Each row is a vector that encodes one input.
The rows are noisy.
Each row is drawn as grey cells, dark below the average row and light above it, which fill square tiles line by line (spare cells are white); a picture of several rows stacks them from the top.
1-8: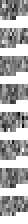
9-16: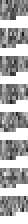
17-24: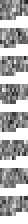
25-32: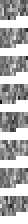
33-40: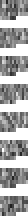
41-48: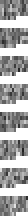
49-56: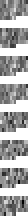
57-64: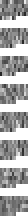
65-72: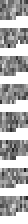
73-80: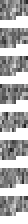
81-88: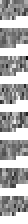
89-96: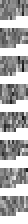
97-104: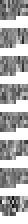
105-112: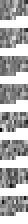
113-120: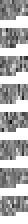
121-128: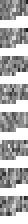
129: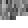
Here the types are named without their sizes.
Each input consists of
a label.
